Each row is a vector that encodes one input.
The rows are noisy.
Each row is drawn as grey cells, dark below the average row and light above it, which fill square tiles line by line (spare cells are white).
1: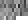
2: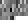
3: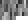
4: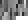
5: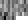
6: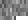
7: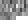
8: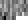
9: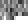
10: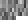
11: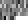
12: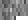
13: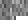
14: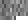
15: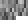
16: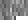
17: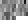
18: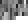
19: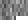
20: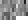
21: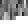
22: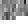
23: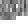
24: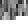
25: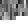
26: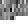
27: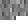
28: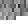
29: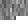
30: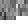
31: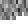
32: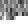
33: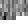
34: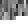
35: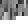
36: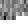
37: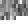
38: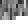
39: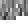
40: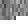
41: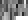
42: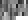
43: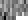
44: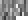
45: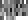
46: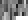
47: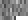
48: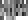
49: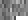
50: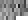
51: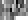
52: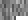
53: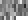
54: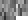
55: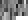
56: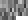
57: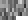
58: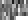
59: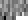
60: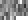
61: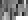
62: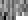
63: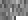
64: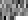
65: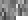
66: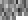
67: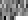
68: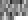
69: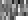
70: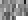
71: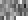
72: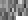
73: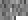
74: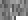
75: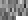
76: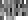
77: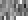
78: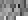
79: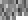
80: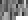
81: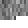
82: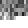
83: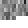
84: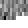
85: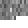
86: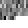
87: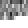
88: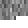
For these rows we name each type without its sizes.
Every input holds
a label and a true/false value.
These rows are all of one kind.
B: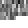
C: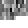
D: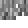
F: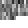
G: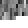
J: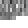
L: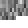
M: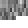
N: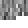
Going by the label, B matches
D, F and N.
